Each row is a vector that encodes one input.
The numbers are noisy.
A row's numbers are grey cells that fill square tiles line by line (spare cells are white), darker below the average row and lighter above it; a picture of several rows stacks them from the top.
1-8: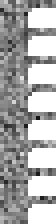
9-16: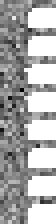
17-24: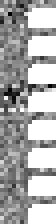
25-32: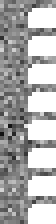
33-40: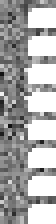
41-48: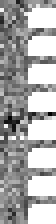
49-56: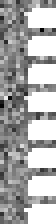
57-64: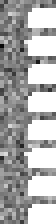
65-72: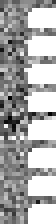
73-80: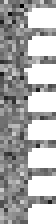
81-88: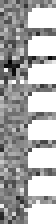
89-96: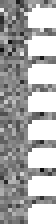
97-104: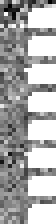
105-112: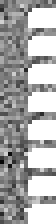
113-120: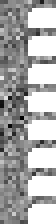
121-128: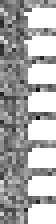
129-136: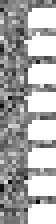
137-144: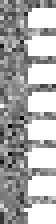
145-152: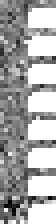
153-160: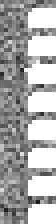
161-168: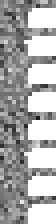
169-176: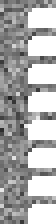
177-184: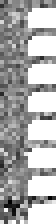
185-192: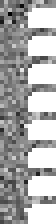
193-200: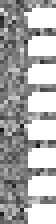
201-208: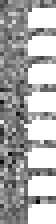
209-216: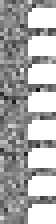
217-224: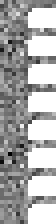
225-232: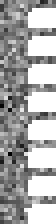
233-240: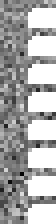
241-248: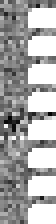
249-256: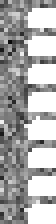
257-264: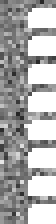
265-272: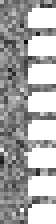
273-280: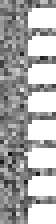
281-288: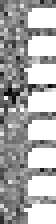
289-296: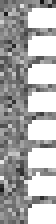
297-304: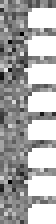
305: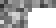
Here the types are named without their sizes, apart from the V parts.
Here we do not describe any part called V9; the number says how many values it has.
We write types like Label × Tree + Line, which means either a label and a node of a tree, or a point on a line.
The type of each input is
List(Bool × V9 + Circle).
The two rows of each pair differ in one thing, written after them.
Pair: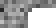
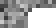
the value of V9 in item 1 of the list
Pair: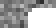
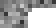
the true/false value in item 1 of the list
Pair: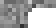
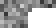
the true/false value in item 1 of the list
